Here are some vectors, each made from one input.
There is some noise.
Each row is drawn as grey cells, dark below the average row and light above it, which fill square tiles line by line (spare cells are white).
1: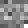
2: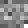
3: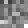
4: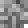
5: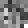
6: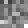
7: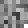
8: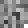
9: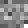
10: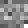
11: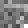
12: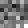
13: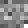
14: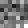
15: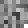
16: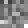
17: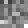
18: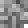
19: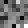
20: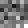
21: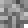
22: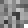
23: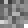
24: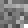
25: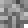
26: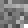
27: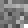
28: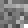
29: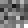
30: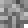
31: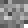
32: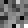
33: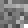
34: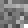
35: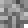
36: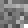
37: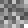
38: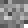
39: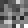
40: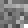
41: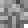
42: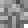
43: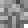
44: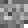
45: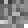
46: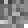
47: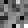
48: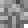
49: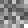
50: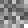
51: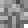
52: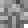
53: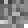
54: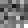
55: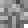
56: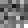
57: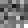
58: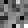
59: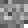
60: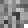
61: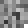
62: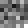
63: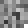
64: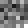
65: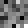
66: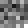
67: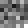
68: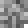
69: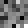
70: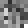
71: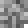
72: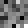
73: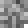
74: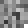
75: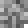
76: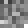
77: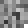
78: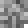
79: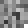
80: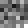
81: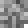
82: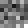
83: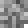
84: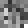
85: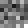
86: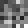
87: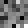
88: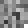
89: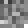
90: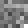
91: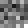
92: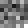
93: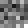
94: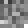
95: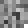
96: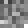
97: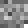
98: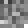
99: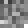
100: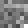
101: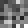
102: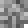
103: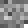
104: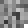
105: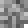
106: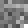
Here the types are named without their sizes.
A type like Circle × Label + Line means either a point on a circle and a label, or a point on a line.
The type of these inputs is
Line.
